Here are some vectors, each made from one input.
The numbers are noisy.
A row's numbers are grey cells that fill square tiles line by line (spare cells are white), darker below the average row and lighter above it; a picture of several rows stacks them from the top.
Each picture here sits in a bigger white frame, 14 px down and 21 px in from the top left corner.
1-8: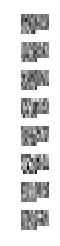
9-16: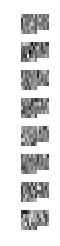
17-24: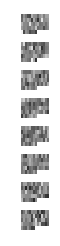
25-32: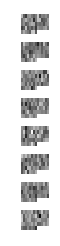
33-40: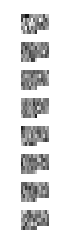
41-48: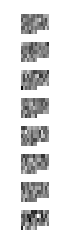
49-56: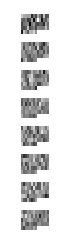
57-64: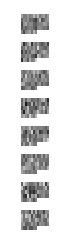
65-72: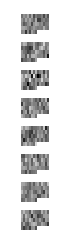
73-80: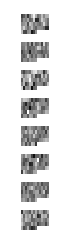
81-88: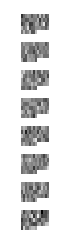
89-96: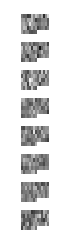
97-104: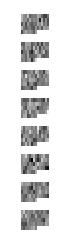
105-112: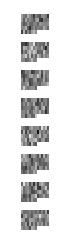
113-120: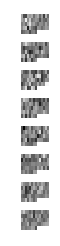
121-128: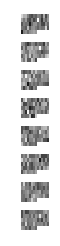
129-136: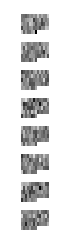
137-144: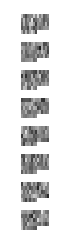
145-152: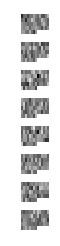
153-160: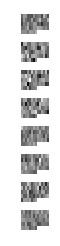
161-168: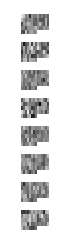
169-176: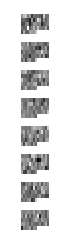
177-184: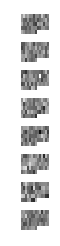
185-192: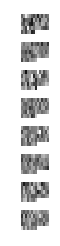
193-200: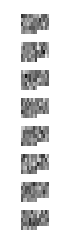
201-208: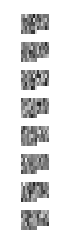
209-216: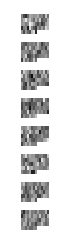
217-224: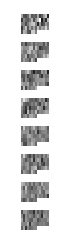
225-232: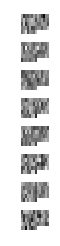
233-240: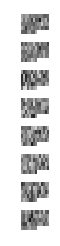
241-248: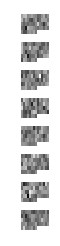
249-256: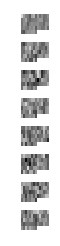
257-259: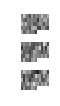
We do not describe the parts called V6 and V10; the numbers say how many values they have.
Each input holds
a point on an 8-point line and five true/false values, together with either a point on an 8-point line, or a value of V6 and a value of V10.
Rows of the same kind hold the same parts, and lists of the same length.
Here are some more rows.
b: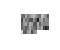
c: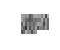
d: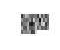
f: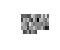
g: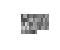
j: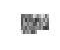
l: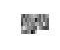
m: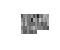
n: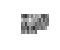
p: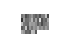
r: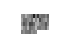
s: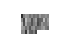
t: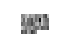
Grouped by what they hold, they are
b, c, f, j, m, p
d, g, l, n, r, s, t

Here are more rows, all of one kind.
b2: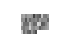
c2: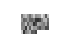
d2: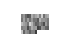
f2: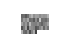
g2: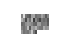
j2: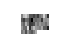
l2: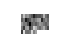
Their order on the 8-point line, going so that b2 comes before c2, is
g2, b2, l2, f2, j2, d2, c2.
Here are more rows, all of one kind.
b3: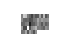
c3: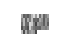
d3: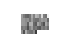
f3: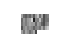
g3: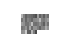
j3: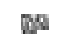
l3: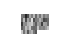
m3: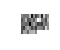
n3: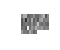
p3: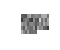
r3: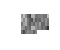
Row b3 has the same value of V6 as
g3, l3 and n3.
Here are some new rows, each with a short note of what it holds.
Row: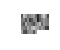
a point on an 8-point line, five true/false values, a value of V6 and a value of V10
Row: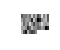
a point on each of two 8-point lines and five true/false values
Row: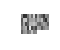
a point on each of two 8-point lines and five true/false values
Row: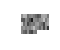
a point on an 8-point line, five true/false values, a value of V6 and a value of V10
